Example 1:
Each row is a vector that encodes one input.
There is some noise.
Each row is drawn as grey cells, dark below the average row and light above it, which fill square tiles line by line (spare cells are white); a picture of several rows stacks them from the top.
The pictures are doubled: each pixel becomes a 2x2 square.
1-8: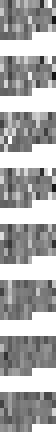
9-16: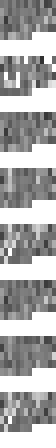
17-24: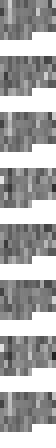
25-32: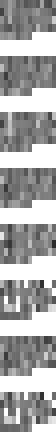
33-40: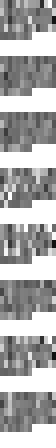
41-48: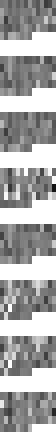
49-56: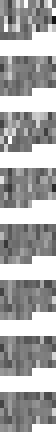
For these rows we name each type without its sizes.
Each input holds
a point on a line.
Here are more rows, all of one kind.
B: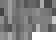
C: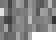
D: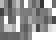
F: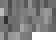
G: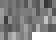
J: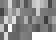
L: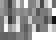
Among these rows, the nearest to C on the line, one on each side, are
F and L.
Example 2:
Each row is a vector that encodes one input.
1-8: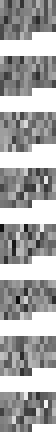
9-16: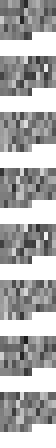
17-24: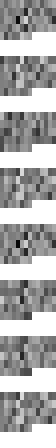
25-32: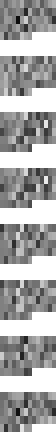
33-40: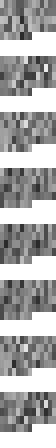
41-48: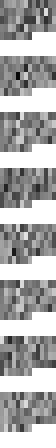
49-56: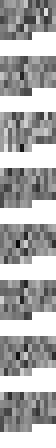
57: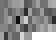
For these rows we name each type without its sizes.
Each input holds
a label.
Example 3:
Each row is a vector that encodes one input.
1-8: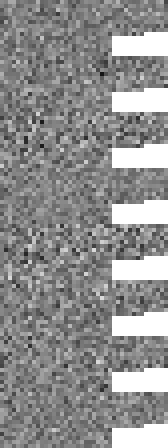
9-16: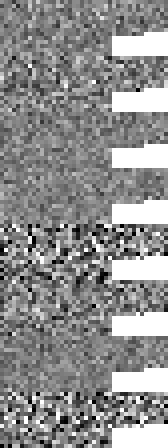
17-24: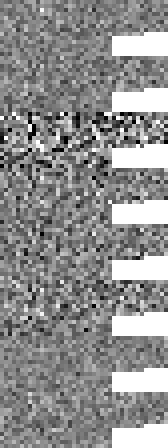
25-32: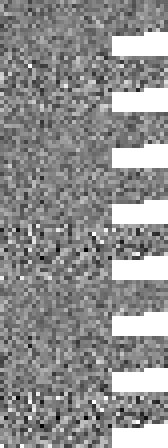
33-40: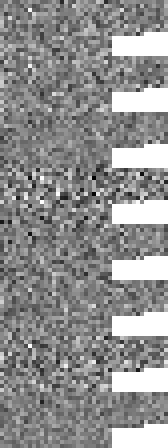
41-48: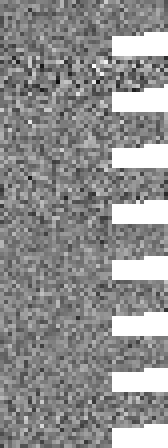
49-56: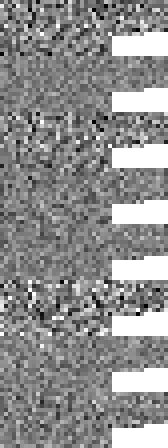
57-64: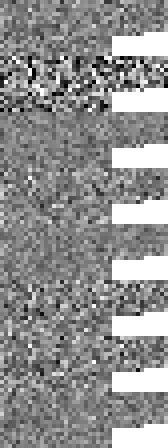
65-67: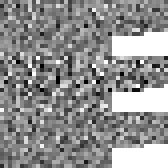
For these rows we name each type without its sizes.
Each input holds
four true/false values.
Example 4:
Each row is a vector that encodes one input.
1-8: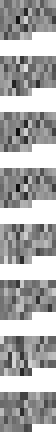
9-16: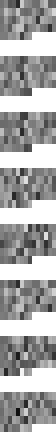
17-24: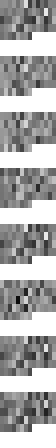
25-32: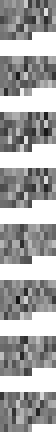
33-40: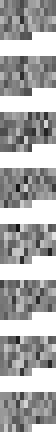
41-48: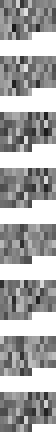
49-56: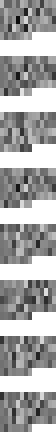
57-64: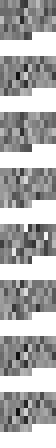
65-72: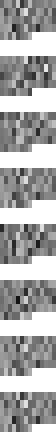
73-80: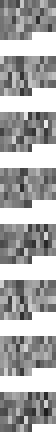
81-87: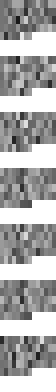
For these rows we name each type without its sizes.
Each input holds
a label.
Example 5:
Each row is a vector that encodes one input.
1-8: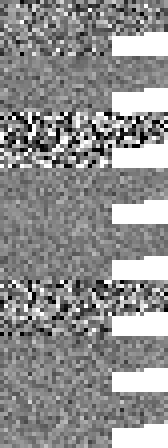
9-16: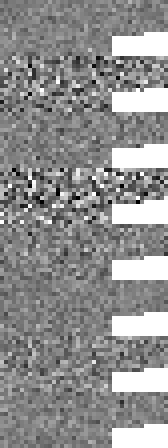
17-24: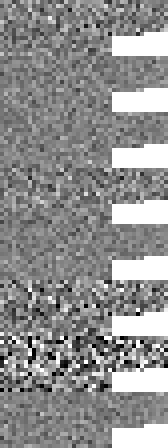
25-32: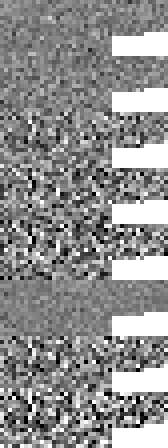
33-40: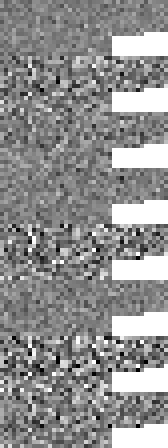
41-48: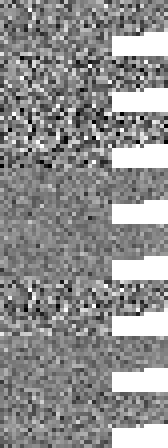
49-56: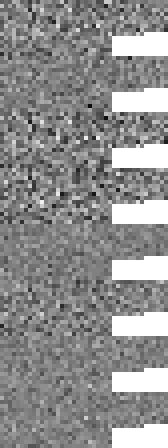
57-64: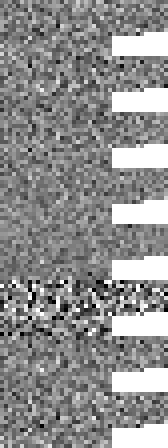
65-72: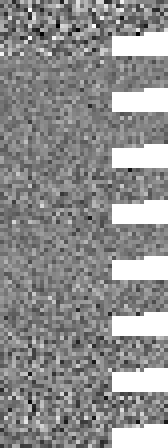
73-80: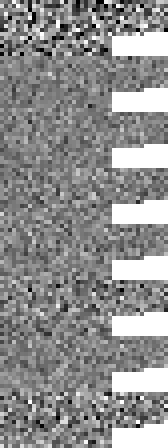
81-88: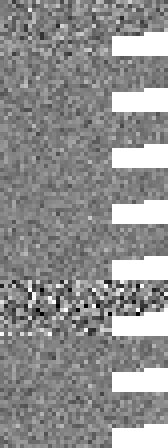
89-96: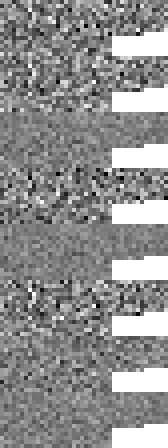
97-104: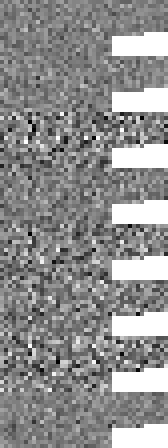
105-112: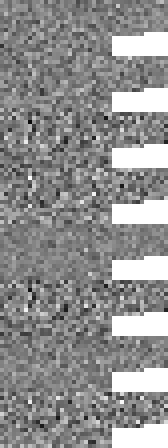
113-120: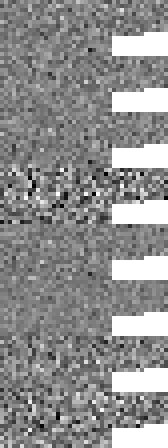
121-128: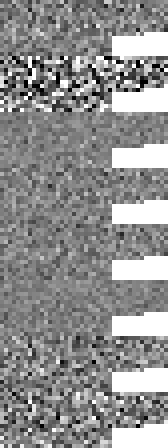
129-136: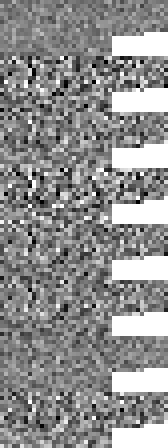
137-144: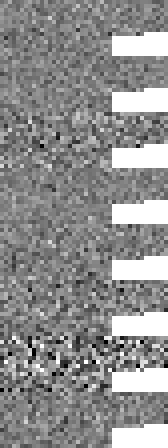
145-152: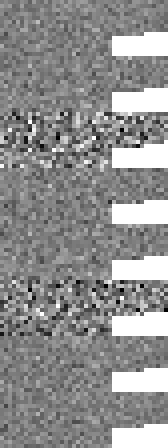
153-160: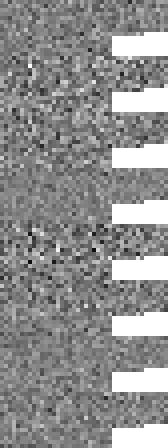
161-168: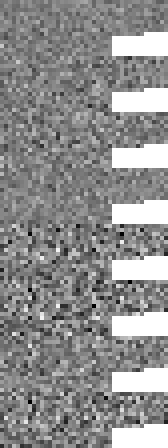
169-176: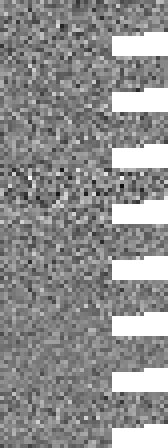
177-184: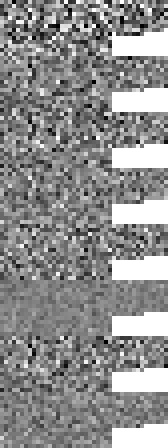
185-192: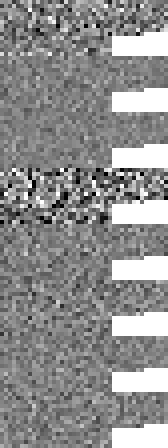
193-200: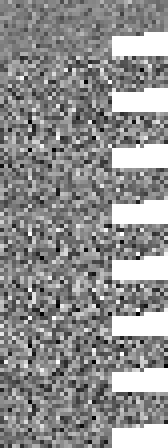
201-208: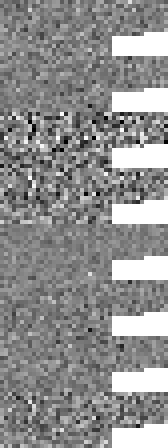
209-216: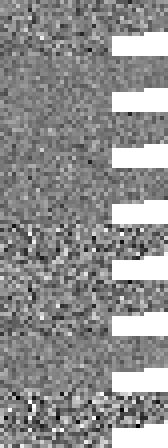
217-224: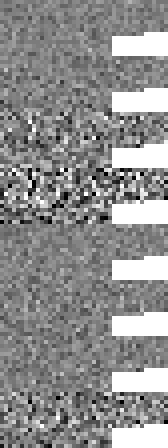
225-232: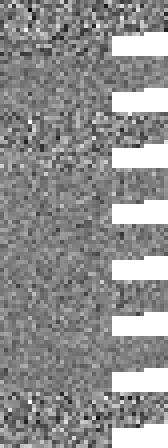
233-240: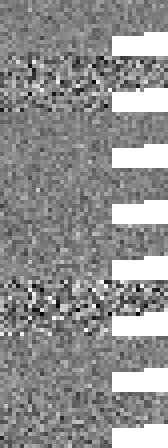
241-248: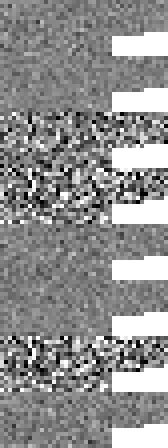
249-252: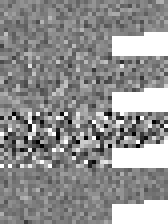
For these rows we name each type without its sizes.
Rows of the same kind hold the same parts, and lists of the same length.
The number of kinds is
2.
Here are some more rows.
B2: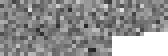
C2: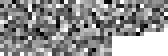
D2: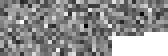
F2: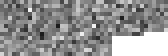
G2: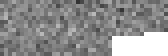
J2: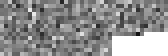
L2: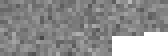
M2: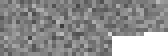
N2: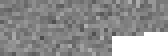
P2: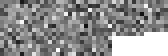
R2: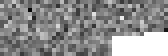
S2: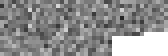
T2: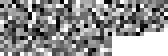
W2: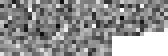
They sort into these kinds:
B2, C2, F2, G2, J2, L2, M2, N2, R2, S2, T2, W2
D2, P2

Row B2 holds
three true/false values.
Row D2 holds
a fixed value.
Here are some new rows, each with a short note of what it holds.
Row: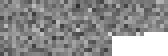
three true/false values
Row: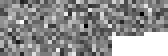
a fixed value
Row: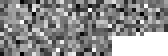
a fixed value
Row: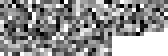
three true/false values
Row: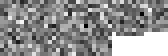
a fixed value
